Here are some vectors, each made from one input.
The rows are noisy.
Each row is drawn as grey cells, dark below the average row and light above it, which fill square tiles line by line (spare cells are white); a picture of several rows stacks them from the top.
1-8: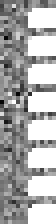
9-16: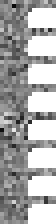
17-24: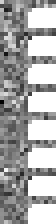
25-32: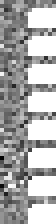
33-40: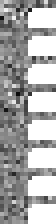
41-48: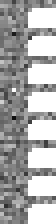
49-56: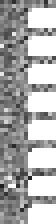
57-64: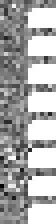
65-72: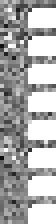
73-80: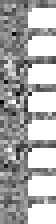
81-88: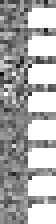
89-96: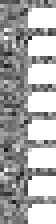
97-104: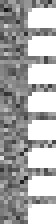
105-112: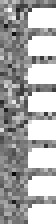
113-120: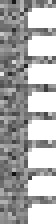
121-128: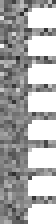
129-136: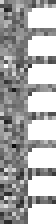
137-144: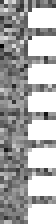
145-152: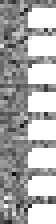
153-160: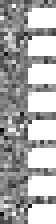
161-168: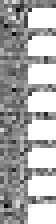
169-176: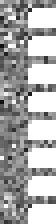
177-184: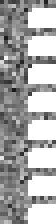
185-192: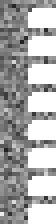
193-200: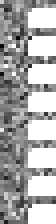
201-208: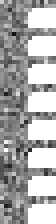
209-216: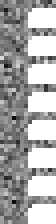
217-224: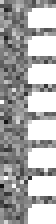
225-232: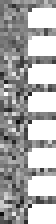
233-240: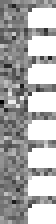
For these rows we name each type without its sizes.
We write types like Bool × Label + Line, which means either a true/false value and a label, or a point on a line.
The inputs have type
Bool × Bool × Bool × Bool + List(Line) × List(Line).
